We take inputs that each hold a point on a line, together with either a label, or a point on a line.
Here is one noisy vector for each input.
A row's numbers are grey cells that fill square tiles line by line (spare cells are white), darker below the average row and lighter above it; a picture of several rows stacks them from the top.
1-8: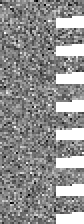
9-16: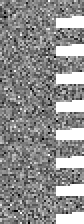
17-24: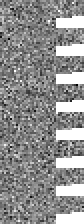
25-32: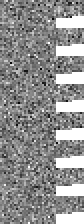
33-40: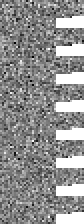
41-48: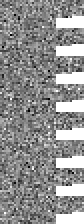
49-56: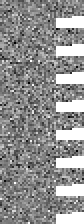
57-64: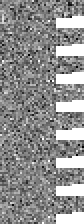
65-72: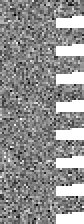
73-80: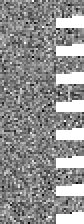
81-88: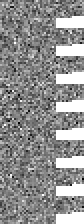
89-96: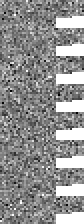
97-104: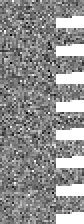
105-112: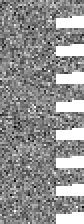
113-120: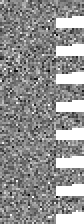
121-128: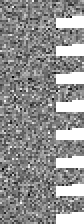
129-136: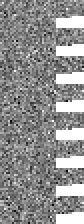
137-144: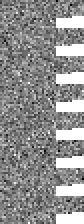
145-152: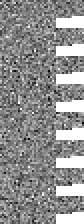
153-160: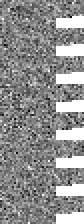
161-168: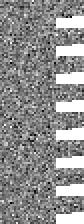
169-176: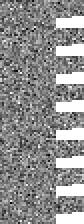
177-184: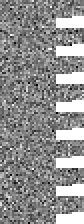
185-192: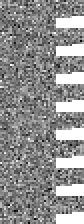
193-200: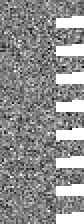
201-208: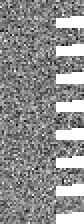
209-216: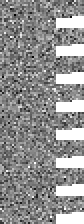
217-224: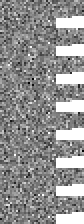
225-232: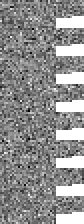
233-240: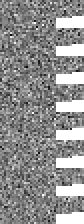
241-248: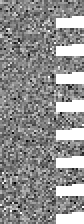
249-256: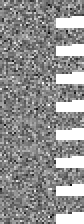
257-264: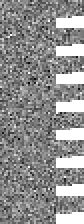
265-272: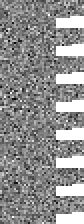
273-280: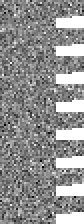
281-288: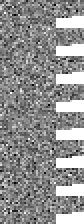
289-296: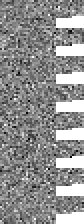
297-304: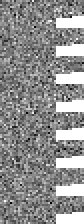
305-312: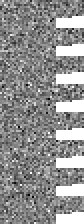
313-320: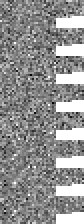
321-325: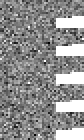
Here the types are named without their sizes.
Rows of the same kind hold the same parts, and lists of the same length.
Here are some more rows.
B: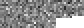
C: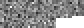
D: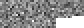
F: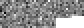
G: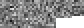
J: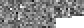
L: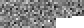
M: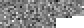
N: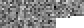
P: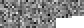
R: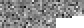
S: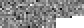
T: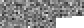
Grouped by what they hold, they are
B, C, D, F, L, M, R, S, T
G, J, N, P

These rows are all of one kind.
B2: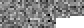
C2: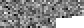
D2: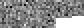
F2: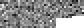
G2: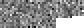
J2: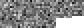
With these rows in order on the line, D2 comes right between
B2 and J2.
